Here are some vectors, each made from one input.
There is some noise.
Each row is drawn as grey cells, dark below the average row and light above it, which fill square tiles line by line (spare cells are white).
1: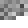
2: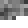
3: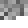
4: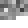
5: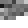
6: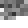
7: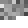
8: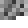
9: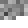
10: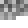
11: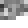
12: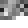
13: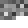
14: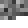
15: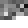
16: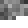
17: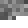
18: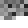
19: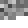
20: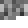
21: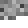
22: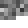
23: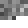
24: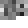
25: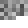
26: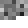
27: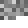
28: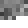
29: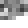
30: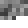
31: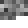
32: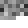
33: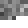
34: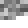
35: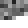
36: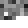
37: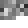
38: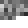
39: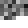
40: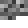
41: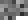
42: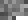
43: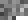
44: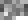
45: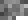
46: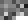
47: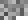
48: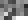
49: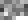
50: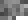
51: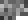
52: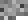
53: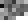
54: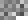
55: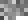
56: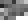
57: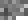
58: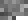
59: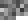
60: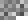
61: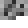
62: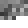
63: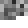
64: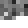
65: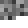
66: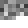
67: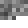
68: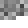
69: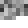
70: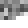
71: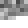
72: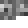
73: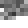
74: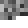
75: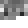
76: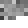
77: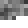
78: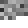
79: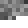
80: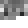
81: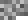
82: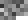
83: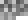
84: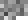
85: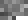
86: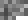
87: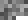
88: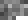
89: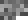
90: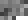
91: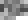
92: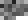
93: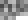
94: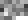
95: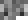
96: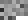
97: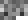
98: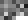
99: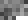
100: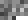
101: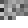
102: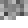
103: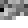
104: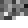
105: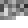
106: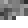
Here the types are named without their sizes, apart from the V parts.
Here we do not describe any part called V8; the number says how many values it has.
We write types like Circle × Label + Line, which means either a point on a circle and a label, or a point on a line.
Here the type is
(Bool × Bool × Bool × Bool + Unit) × Line × V8.
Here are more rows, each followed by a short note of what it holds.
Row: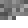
a point on a line and a value of V8
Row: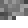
a point on a line and a value of V8
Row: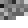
a point on a line, four true/false values and a value of V8
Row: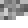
a point on a line, four true/false values and a value of V8
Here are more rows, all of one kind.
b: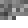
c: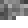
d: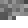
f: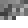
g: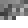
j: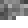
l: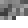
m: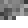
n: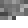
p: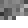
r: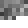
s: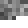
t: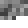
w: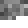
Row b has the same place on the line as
f, g, l and t.
